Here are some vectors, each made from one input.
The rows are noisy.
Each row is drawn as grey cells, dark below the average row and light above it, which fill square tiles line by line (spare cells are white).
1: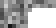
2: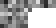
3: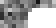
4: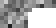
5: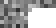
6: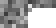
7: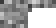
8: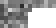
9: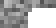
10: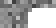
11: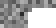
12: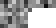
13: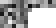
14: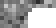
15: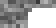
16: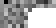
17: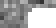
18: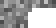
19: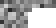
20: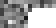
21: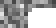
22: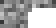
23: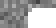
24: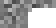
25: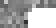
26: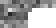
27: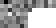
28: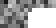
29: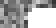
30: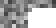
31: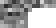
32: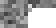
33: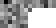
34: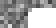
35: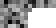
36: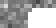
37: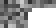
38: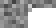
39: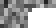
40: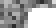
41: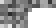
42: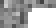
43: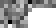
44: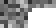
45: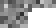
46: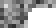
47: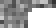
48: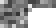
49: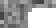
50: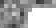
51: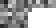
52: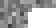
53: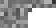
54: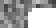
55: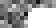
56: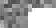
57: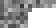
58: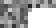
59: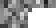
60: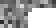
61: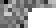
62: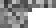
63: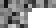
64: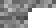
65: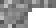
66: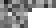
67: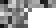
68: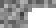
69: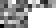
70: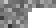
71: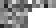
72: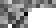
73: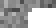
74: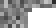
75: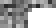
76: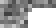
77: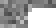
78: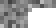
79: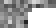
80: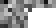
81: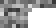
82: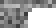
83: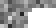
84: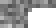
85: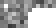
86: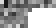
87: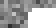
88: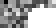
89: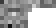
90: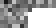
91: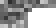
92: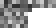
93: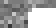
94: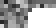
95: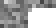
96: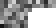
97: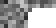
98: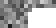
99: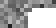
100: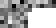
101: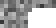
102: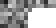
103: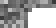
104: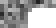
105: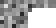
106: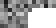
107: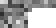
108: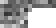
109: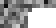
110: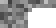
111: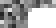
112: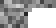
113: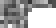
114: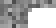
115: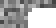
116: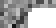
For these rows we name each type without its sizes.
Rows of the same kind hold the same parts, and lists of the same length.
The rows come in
3 kinds.
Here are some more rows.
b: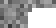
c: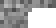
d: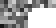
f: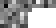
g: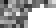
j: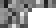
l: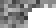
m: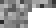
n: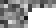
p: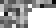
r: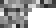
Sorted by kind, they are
b, c, l, m, p, r
d, f, g, j
n

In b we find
a point on each of two lines and a true/false value.
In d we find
a node of a tree.
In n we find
a fixed value.
